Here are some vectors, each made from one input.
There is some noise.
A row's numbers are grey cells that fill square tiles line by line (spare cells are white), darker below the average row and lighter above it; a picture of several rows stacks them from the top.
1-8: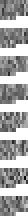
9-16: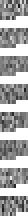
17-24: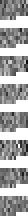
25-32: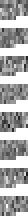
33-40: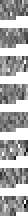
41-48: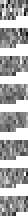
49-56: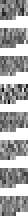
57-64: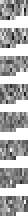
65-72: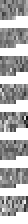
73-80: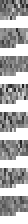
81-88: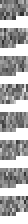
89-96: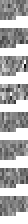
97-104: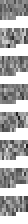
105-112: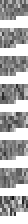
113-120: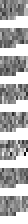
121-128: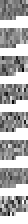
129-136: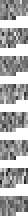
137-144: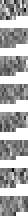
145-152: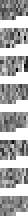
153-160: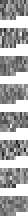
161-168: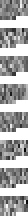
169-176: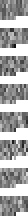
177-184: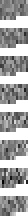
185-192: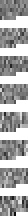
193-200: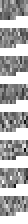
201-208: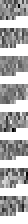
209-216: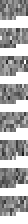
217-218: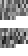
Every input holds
a point on an 8-point circle, together with either a point on an 8-point line, or a list of up to three points on a 4-point line.
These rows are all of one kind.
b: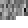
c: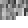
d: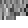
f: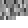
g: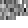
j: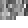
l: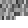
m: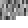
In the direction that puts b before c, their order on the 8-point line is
m, b, c, f, l, d, j, g.
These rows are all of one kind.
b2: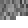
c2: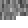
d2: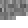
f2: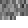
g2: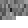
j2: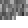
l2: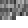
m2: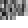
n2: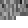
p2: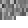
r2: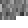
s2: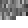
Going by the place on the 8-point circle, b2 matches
c2, f2, j2 and r2.
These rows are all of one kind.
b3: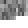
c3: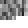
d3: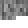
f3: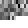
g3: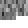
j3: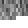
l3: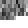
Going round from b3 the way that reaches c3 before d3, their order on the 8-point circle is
b3, c3, f3, d3, j3, l3, g3.
